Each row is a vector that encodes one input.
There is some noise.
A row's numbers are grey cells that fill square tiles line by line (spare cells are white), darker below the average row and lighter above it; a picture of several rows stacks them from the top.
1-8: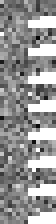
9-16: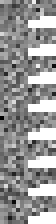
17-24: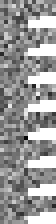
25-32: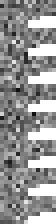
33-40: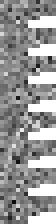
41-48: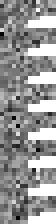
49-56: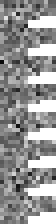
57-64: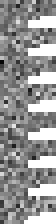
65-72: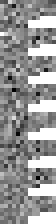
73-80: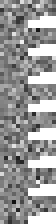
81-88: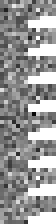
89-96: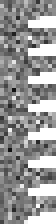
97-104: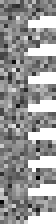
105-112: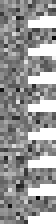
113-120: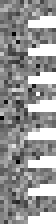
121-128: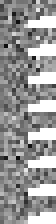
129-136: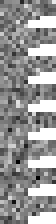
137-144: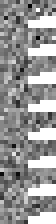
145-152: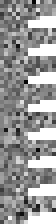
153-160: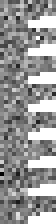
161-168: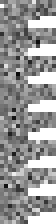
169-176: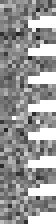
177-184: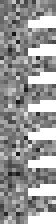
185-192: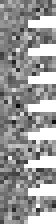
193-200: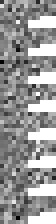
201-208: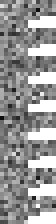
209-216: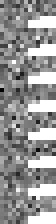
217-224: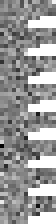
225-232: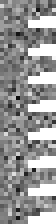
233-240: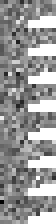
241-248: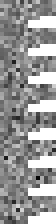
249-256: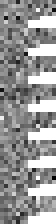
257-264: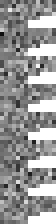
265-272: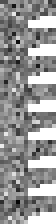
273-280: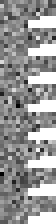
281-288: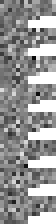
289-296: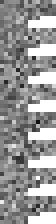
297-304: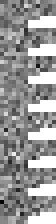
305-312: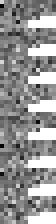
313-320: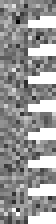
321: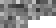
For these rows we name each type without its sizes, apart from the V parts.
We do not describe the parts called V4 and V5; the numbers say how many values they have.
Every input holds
a value of V5, together with either a point on a line and a value of V4, or a node of a tree.
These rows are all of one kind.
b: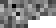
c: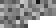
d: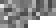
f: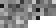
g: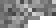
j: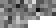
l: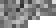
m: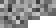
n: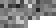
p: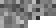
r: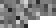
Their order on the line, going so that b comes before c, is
r, n, d, l, j, g, b, c, p, f, m.
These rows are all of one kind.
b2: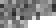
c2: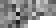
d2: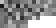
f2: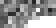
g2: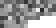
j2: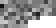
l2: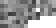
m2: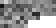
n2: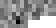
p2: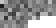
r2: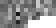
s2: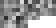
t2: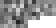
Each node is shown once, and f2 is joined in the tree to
s2.
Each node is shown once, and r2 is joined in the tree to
c2 and n2.
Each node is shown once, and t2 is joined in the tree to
d2.
